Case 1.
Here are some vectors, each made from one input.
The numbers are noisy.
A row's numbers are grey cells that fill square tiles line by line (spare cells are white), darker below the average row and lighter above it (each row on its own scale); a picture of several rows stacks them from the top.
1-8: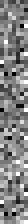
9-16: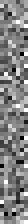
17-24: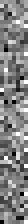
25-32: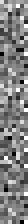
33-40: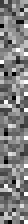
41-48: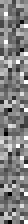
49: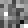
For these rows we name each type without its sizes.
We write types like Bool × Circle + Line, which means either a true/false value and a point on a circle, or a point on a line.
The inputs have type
Circle.
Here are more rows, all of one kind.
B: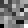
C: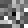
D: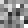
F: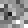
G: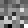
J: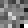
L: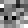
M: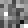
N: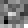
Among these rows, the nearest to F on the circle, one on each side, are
D and L.
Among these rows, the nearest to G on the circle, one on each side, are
C and J.
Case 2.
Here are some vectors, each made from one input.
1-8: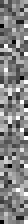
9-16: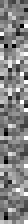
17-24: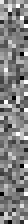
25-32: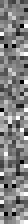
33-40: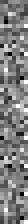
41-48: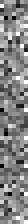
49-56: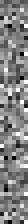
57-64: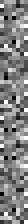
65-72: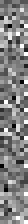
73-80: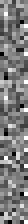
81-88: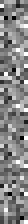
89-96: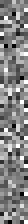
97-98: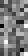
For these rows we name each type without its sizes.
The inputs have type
Circle.
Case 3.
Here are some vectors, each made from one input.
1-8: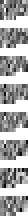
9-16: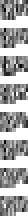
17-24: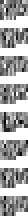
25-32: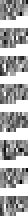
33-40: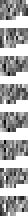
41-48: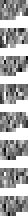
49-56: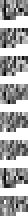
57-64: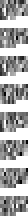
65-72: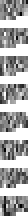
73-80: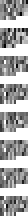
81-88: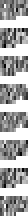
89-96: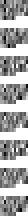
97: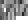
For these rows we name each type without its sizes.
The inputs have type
Bool × Bool × Bool × Bool.
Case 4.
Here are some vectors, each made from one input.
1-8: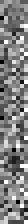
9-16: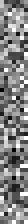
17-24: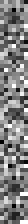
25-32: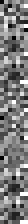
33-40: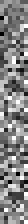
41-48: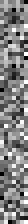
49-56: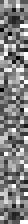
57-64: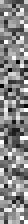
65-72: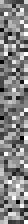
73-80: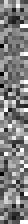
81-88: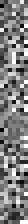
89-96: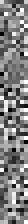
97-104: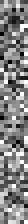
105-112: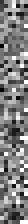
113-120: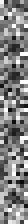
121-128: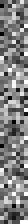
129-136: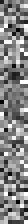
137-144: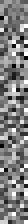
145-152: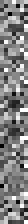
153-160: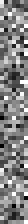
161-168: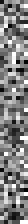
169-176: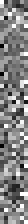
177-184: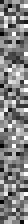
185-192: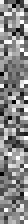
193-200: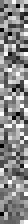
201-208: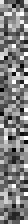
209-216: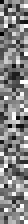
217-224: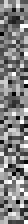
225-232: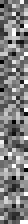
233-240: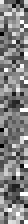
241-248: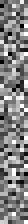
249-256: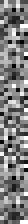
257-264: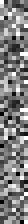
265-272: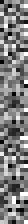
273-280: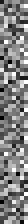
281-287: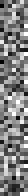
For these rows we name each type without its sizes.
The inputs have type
Line.
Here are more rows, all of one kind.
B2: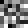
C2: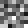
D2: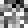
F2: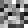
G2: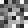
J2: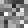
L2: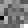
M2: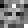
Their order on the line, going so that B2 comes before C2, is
L2, B2, C2, F2, M2, G2, D2, J2.
